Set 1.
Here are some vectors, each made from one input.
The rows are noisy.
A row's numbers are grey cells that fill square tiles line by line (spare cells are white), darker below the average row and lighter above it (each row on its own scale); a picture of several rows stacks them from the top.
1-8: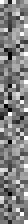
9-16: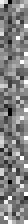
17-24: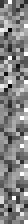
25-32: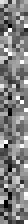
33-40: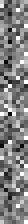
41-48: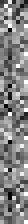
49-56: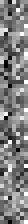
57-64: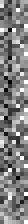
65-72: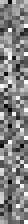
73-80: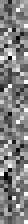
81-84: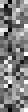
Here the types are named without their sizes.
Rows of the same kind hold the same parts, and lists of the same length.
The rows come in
2 kinds.
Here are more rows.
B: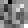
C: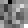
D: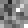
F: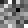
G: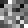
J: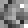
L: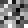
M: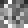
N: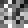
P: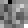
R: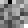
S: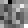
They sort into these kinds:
B, C, D, J, P, R, S
F, G, L, M, N

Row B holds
four true/false values.
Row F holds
a point on a line.
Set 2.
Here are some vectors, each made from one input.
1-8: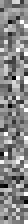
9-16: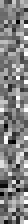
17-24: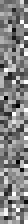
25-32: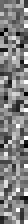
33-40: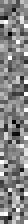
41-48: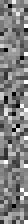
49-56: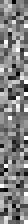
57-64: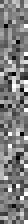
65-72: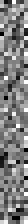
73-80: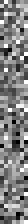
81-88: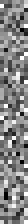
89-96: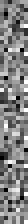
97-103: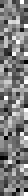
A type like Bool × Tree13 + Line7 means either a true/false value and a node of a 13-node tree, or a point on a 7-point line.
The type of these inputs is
Label10 × Line9 × Line10.
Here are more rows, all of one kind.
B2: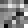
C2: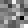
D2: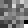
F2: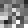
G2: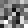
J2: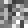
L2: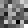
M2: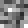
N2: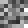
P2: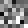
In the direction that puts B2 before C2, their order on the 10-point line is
G2, B2, M2, N2, F2, J2, L2, D2, P2, C2.
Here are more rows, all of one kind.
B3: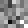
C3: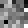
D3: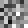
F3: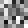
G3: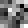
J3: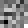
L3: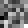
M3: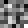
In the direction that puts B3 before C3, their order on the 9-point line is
L3, B3, D3, C3, G3, M3, J3, F3.
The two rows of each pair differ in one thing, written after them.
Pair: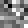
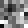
the place on the 9-point line
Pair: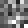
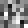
the place on the 9-point line
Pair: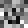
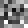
the place on the 10-point line
